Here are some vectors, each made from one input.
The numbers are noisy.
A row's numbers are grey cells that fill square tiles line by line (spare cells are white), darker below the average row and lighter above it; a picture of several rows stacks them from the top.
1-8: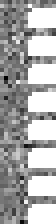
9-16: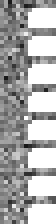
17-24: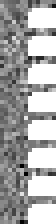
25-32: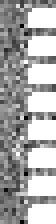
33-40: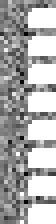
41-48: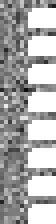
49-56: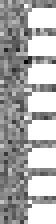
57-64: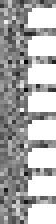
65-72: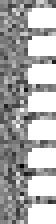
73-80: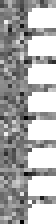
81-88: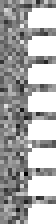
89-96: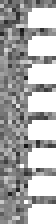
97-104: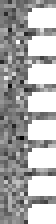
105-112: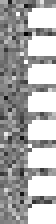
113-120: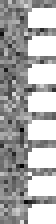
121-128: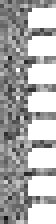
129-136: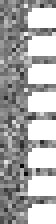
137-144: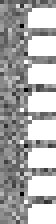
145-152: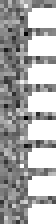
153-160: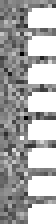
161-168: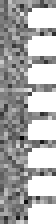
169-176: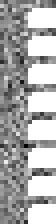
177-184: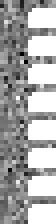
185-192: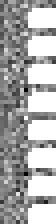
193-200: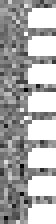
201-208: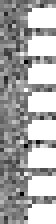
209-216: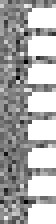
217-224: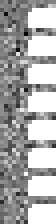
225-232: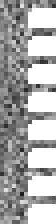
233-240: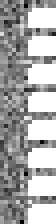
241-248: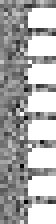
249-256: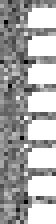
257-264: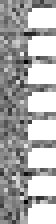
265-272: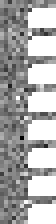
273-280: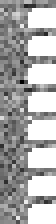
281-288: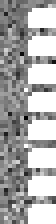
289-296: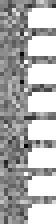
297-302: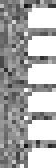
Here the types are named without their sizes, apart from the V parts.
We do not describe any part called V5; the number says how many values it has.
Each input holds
a node of a tree, together with either a point on a circle and a label, or a list of values of V5.
